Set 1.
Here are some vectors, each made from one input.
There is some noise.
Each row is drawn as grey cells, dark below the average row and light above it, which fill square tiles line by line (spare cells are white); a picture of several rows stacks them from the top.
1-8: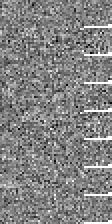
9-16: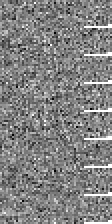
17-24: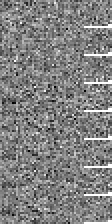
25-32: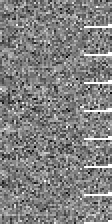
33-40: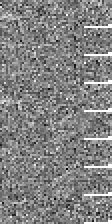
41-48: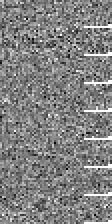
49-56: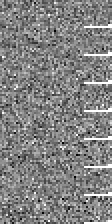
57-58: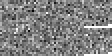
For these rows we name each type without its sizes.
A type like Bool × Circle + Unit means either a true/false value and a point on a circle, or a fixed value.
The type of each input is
Label + Line.
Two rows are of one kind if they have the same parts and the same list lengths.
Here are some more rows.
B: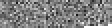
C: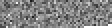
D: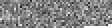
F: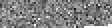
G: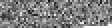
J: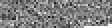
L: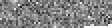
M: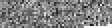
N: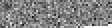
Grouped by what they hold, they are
B, G, J, M
C, D, F, L, N

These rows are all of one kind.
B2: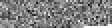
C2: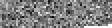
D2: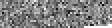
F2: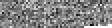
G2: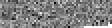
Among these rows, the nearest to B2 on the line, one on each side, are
F2 and G2.
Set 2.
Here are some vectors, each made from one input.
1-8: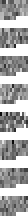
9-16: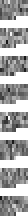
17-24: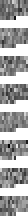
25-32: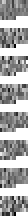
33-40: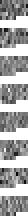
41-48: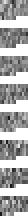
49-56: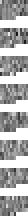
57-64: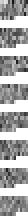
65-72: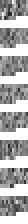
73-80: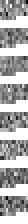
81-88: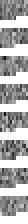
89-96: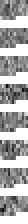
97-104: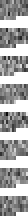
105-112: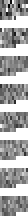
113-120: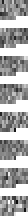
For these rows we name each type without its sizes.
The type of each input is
(Circle + Unit) × Label.
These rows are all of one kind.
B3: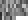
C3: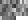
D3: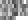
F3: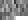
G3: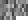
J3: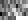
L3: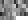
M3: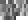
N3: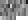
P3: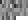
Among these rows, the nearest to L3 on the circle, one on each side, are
F3 and J3.
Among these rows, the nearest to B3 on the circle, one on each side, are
M3 and P3.
